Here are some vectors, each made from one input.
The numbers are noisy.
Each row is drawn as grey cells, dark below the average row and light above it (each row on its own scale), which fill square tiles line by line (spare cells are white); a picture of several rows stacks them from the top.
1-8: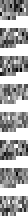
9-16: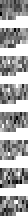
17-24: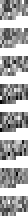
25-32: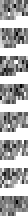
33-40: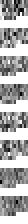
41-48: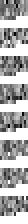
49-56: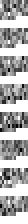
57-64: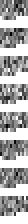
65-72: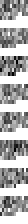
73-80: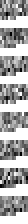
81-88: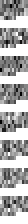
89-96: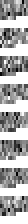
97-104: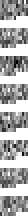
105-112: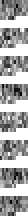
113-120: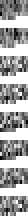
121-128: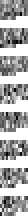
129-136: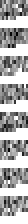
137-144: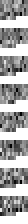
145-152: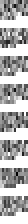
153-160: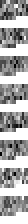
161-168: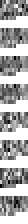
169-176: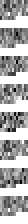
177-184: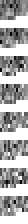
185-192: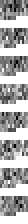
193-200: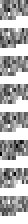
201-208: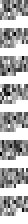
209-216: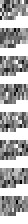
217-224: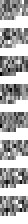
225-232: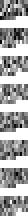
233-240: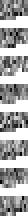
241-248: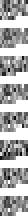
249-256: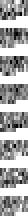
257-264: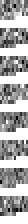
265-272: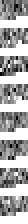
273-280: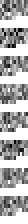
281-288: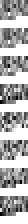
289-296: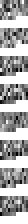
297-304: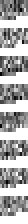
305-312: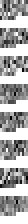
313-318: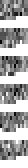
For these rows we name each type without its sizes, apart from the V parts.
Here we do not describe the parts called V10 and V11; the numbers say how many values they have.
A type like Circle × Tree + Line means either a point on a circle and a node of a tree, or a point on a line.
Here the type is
(Bool × Bool × Bool + Unit) × V10 × V11 + List(Line).
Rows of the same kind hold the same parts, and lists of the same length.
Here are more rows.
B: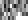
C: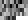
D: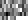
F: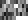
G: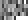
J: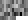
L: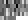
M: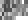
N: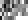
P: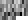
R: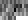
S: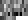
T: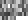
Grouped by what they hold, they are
B, M, N
C, L, R
D, F, T
G
J, P, S

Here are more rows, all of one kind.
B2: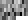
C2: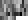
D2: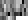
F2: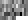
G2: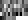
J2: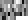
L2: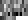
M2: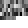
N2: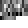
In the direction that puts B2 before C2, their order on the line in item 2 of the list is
F2, B2, M2, J2, G2, L2, D2, N2, C2.
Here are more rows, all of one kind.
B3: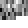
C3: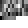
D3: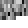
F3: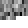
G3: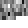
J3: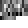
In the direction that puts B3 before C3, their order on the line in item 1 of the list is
B3, G3, D3, F3, J3, C3.
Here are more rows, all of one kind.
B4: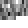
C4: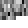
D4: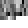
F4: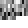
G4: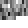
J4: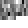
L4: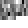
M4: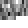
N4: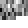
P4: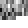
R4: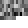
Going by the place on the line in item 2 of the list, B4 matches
D4, J4, L4 and M4.
